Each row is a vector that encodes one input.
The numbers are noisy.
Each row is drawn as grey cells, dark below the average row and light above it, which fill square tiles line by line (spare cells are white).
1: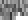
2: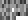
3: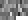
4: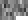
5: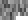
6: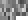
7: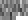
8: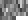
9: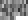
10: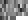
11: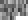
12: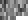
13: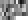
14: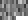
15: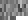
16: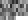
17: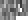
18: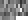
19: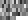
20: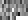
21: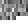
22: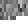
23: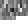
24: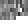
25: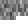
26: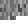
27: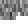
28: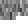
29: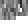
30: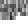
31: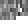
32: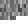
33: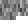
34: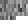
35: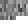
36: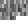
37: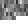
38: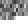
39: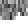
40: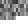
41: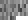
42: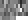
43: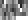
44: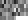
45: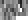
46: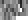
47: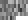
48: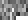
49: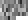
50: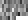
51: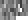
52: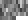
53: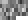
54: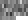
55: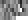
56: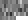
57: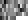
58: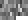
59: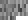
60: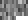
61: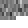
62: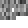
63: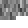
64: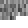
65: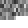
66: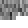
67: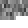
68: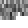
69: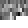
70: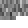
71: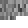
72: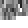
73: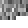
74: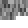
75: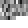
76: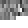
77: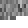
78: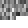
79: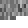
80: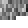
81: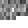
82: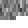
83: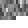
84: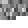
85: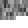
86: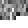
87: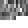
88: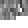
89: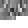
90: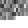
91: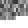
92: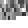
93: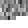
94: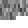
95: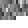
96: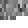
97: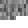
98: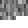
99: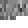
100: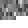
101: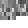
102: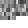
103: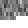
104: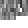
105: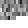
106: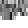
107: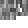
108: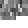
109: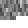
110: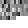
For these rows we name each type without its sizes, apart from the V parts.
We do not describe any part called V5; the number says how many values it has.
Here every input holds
either a true/false value and a value of V5, or a list of points on a line.
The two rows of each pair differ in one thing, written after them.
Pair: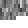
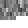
the place on the line in item 1 of the list
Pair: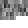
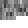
the place on the line in item 2 of the list
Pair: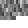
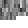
the place on the line in item 2 of the list
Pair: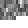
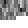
the place on the line in item 2 of the list
